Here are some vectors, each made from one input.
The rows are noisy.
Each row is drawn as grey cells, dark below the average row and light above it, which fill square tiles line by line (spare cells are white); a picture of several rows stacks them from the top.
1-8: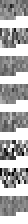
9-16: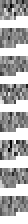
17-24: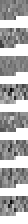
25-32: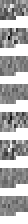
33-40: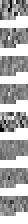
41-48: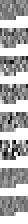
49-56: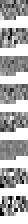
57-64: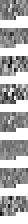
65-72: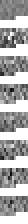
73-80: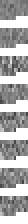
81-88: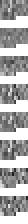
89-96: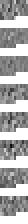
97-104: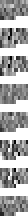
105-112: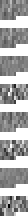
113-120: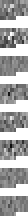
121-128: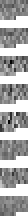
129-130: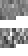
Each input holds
a true/false value, together with either a point on a 5-point line, or a point on a 6-point line.
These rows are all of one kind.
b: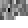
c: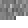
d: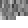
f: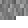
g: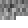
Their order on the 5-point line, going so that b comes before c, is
f, g, b, d, c.
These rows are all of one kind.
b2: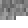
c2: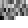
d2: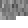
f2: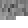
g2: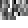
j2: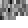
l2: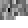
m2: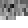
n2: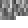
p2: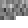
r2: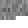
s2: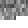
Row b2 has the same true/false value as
j2 and s2.
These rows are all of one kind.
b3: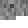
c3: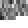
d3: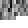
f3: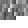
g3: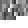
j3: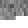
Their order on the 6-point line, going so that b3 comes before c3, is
f3, b3, g3, d3, c3, j3.
